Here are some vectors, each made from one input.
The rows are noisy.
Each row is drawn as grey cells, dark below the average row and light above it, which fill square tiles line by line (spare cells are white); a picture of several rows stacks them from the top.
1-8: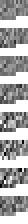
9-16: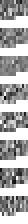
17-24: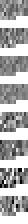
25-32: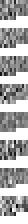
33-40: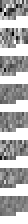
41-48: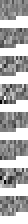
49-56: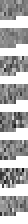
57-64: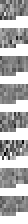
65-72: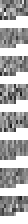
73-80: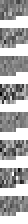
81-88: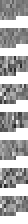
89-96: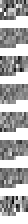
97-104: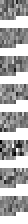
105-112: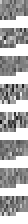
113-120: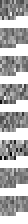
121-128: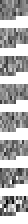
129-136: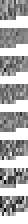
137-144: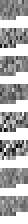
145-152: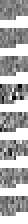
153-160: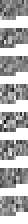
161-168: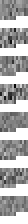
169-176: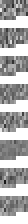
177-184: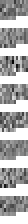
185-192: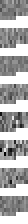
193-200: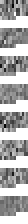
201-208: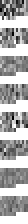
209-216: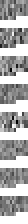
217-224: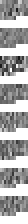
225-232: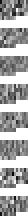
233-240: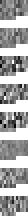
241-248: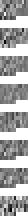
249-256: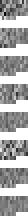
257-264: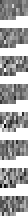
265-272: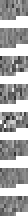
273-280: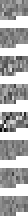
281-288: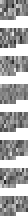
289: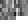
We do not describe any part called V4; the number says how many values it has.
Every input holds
a value of V4, together with either a point on an 11-point circle, or one of 8 labels.
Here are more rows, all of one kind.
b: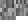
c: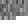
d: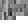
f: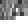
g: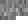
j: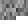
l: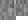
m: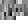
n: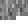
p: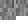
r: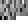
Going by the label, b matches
j, l, m and p.
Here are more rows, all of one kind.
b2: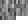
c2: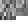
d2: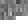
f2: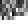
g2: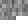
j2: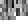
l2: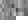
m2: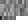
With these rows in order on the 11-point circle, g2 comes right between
c2 and m2.
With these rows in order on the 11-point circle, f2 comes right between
d2 and l2.
